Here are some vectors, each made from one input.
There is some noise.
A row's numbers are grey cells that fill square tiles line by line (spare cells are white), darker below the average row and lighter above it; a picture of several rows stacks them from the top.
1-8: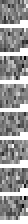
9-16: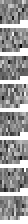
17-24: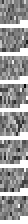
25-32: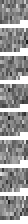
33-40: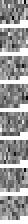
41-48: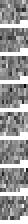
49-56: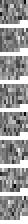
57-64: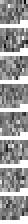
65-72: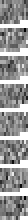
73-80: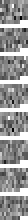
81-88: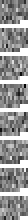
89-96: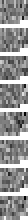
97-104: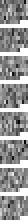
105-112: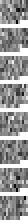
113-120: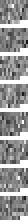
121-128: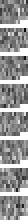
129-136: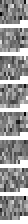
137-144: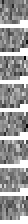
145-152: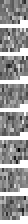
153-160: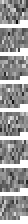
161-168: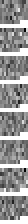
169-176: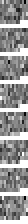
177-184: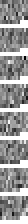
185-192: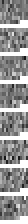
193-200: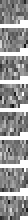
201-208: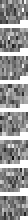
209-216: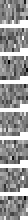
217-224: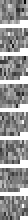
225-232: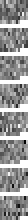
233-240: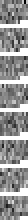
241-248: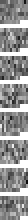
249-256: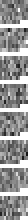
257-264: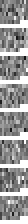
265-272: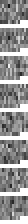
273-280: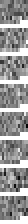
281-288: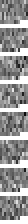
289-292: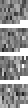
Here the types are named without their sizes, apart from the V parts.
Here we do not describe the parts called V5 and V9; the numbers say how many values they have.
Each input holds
a true/false value and a value of V9, together with either a point on a line and a node of a tree, or a value of V5.
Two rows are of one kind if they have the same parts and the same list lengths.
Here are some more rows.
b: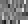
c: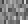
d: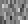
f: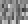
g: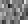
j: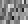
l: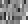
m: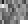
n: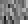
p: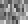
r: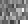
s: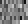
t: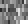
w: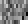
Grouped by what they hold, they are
b, c, d, g, m, n, r, t, w
f, j, l, p, s

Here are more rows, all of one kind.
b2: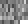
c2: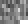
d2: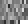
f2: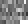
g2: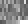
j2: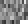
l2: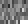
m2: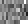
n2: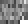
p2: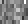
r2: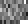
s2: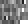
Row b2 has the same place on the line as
c2, g2 and l2.
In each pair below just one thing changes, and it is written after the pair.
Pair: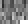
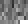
the node of the tree
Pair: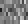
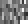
the true/false value
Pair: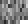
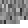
the true/false value
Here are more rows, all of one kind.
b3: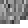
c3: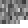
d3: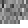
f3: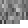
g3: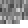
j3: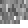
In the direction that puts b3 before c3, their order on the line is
g3, f3, d3, b3, j3, c3.
